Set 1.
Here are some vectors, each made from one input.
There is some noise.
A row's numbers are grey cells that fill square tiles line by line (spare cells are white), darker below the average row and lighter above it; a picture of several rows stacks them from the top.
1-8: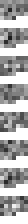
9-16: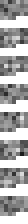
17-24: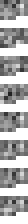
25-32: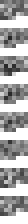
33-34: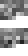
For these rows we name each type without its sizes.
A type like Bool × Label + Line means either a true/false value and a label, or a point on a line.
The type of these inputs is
Label.
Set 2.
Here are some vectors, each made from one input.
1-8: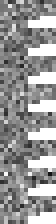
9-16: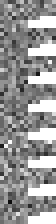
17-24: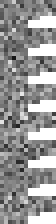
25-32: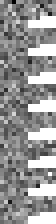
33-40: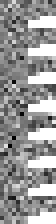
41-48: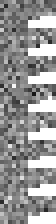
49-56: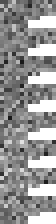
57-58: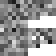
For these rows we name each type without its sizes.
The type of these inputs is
Line.
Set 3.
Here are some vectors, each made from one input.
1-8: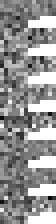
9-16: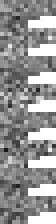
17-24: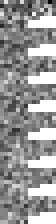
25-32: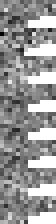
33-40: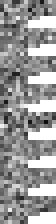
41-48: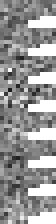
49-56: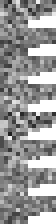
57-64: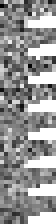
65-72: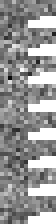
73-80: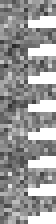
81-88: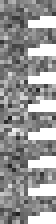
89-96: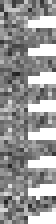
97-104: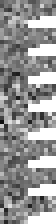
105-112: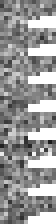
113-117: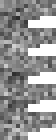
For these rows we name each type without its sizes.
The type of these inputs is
Label.
